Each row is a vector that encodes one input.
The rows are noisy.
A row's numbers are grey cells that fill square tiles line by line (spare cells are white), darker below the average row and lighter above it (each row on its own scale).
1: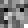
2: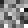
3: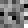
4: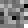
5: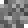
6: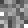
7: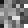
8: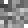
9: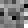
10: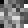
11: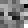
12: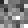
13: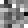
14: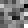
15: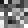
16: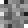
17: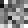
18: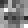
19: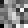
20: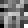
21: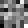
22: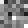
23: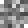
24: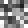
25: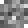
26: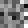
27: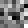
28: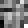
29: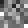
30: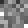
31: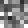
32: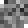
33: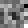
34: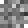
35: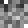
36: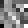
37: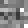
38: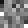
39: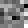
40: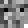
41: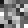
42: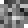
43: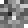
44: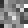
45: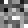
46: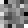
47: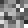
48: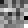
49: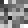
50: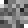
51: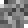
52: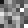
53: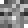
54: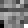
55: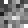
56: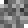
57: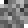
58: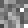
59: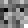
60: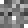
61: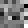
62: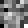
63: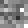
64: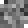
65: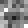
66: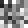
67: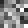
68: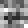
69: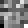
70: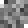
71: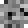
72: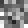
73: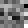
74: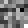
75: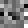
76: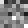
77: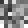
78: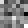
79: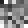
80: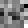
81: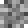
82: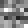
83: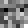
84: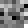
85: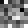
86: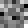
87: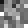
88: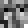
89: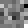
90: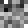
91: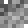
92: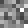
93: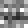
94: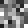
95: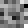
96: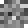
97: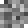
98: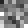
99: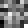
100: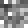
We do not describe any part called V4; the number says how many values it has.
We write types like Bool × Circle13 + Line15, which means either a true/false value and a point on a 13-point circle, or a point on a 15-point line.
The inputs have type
(Bool × Circle6 + Unit) × V4.
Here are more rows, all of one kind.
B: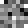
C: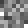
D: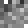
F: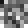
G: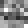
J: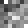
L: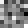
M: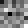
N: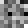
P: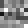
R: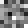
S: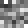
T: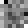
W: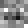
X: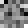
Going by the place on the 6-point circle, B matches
L, M, P and R.
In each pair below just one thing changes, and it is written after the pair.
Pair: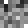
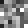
the value of V4
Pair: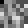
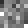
the place on the 6-point circle
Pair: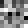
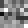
the true/false value
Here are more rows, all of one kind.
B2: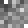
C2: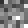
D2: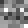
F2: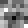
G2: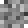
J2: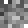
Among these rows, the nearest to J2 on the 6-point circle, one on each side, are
B2 and C2.
